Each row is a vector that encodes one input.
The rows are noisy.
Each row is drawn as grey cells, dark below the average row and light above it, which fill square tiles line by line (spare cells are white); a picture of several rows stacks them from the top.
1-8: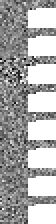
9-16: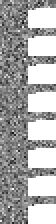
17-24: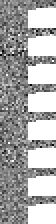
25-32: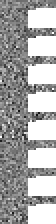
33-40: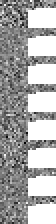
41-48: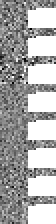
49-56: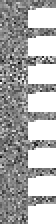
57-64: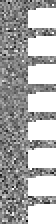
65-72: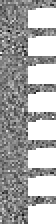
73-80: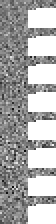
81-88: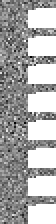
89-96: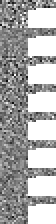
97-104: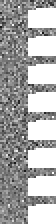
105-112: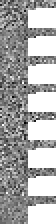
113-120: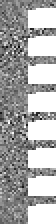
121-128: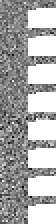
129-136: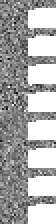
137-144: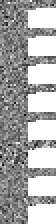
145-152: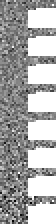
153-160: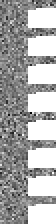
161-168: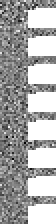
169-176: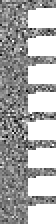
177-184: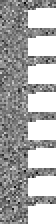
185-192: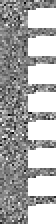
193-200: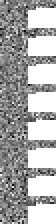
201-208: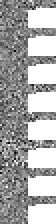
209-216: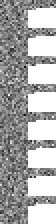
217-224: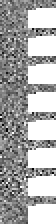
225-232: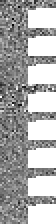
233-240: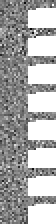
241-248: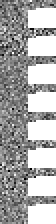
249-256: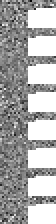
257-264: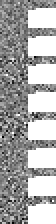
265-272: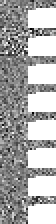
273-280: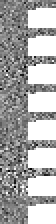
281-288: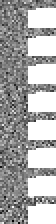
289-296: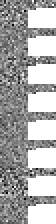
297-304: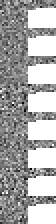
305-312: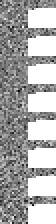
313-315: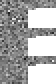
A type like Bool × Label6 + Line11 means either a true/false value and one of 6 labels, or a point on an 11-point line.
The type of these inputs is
Circle6 × Circle6 × (Circle9 + Unit).
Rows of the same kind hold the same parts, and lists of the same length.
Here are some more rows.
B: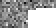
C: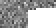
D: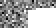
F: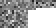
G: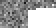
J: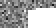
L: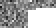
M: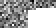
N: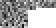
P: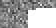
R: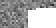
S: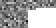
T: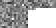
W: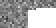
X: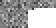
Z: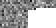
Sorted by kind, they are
B, G, P, T, X, Z
C, D, F, J, L, M, N, R, S, W

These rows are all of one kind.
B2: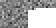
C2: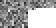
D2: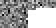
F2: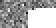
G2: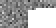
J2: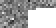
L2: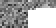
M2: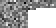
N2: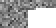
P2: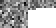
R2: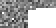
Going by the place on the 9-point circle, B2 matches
G2, J2 and R2.
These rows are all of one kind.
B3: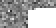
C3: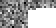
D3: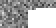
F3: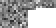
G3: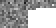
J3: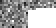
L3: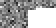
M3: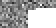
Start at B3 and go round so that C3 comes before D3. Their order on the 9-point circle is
B3, M3, J3, C3, G3, F3, L3, D3.
